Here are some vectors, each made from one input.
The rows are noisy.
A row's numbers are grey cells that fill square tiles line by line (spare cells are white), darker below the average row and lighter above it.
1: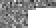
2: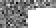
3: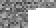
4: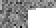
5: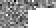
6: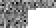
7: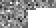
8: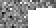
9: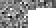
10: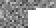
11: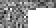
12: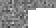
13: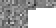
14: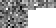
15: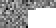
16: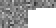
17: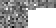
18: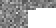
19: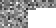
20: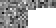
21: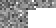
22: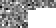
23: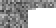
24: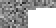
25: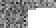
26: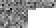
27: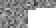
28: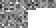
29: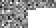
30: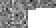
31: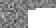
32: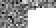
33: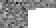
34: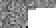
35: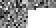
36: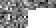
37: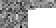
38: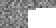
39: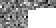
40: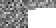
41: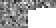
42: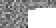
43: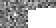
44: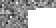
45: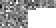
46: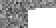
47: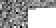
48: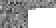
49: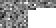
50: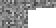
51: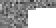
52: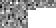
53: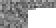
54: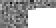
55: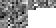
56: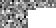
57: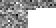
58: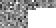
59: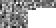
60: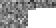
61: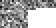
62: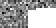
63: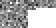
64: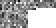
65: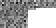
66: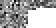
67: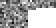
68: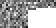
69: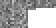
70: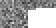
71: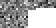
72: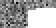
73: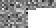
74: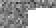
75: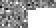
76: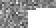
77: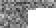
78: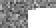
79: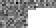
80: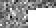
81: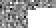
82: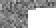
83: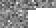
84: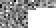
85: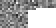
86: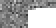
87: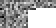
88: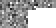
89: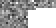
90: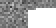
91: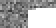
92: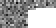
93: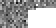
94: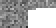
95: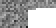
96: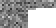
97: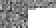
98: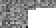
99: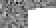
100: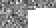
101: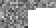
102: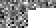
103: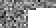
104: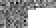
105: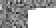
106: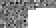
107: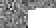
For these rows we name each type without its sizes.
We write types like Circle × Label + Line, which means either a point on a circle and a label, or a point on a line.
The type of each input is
(Bool × Bool × Bool × Bool + Line) × Line.
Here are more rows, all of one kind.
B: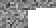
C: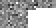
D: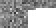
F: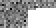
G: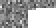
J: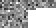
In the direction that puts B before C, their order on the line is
F, G, D, B, C, J.
